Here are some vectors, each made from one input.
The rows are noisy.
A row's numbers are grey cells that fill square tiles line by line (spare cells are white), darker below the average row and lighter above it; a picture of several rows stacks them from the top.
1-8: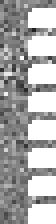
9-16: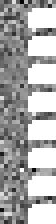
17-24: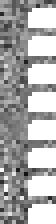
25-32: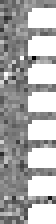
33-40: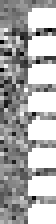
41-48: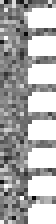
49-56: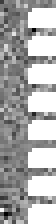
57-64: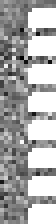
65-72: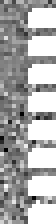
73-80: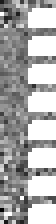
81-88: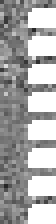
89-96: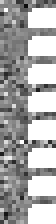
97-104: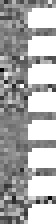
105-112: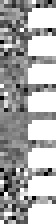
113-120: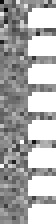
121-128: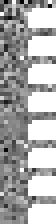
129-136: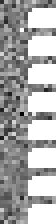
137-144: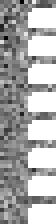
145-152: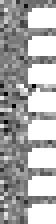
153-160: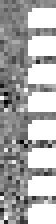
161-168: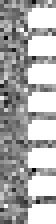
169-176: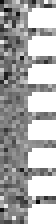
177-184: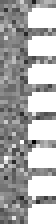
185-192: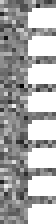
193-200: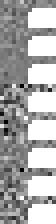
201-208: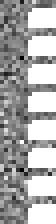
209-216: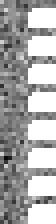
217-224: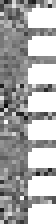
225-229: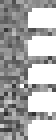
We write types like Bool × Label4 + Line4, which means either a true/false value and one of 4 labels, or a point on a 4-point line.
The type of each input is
Bool × Bool × Bool × Bool + Unit.
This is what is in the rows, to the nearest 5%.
About 5% of them hold a fixed value. The rest hold four true/false values.
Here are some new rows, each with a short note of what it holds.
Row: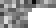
a fixed value
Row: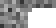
a fixed value
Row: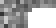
four true/false values
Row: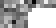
a fixed value
